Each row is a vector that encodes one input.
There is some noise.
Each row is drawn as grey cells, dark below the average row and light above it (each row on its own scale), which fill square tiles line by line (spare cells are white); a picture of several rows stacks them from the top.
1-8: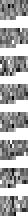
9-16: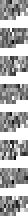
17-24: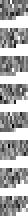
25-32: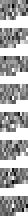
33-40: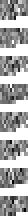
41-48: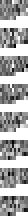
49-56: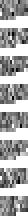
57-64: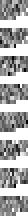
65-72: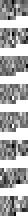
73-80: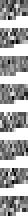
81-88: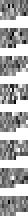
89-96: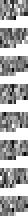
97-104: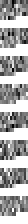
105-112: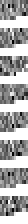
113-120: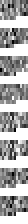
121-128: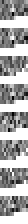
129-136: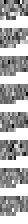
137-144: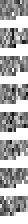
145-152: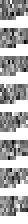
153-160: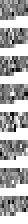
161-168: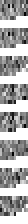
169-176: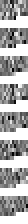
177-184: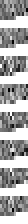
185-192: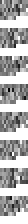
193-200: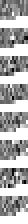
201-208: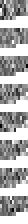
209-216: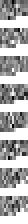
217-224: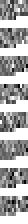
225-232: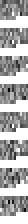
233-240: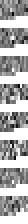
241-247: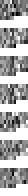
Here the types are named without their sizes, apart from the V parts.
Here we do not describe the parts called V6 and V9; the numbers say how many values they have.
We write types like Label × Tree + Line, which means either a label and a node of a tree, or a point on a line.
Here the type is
Bool × V6 + (Label + Tree) × V9.
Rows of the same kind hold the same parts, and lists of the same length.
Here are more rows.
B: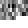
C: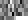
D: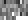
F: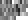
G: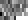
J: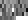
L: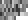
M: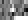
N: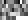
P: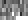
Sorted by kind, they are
B, D, N, P
C, J, M
F, G, L

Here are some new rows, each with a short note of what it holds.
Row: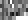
a label and a value of V9
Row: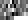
a label and a value of V9
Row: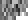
a true/false value and a value of V6
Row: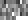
a node of a tree and a value of V9
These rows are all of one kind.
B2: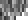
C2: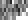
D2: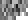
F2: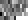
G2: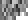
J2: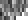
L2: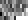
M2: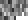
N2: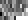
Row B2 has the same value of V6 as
C2 and J2.
